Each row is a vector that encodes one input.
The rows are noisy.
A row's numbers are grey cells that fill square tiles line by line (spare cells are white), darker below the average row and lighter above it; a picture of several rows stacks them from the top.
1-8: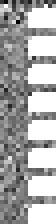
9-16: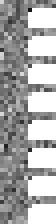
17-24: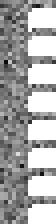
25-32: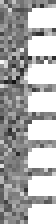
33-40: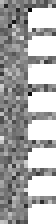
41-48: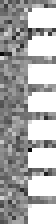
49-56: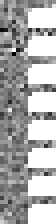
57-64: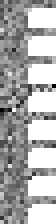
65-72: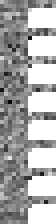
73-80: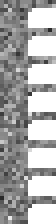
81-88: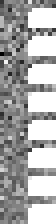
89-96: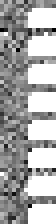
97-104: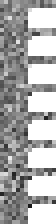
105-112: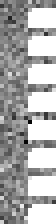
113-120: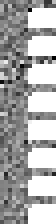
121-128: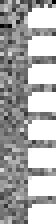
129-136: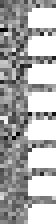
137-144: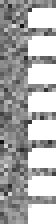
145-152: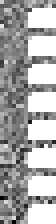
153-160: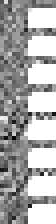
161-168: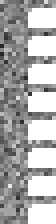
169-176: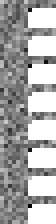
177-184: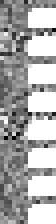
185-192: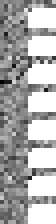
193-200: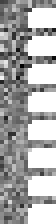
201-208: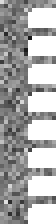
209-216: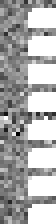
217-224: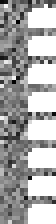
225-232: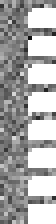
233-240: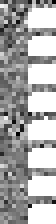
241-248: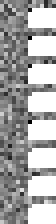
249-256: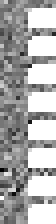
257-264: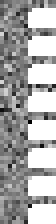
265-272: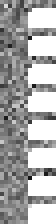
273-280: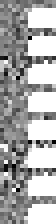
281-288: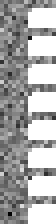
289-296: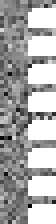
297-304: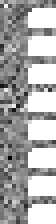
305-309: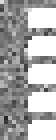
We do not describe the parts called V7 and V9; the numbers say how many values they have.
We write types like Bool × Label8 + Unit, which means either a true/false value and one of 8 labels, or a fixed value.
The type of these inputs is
Bool × (Line10 + V9) × V7 + Label5.
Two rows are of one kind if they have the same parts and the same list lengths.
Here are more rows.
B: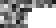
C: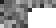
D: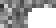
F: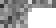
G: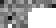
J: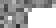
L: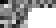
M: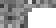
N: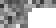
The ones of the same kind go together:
B, L
C, D, F, G, M, N
J

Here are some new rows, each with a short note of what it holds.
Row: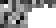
one of 5 labels
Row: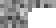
a point on a 10-point line, a true/false value and a value of V7
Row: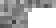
a point on a 10-point line, a true/false value and a value of V7
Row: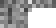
a true/false value, a value of V7 and a value of V9
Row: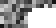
one of 5 labels
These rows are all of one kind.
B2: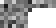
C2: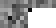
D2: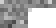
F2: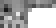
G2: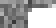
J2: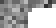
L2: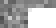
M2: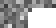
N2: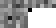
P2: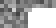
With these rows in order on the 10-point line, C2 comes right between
B2 and N2.
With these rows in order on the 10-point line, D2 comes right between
L2 and P2.
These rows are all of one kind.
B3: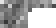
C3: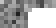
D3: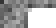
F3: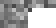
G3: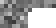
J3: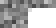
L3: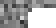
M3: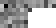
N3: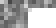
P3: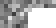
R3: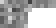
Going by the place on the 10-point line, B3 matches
G3 and L3.
